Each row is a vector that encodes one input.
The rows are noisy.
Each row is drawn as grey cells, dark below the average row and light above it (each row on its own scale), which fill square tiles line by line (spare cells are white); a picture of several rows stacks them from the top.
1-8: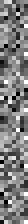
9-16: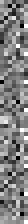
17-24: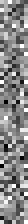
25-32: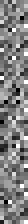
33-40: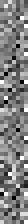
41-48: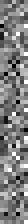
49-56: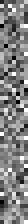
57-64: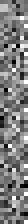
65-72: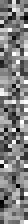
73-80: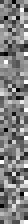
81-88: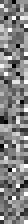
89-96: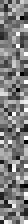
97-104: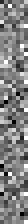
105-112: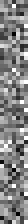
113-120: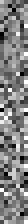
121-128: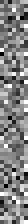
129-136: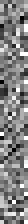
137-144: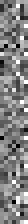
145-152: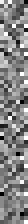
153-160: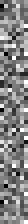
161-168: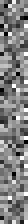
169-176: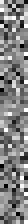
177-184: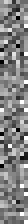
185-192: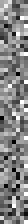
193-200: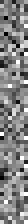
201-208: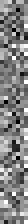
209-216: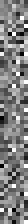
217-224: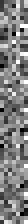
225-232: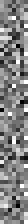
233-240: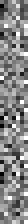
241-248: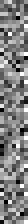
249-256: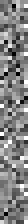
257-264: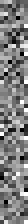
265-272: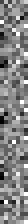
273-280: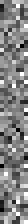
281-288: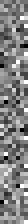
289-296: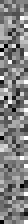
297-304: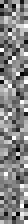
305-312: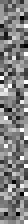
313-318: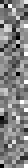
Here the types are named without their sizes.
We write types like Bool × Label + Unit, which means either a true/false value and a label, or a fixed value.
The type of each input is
Bool × Bool × Bool × Bool + List(Line).
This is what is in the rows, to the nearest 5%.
About 50% of them hold four true/false values. The rest are lists of points on a line.
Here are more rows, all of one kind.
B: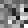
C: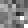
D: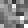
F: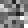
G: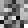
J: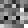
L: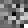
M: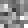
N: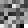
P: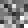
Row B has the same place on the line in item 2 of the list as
G, J and P.
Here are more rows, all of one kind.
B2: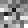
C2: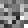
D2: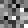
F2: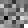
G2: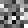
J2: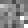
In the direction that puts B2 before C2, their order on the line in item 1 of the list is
J2, B2, C2, G2, F2, D2.
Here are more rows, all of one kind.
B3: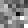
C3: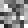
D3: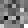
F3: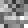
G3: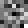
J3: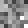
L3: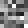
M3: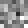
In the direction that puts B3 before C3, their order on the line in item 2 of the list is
F3, L3, G3, B3, J3, D3, C3, M3.
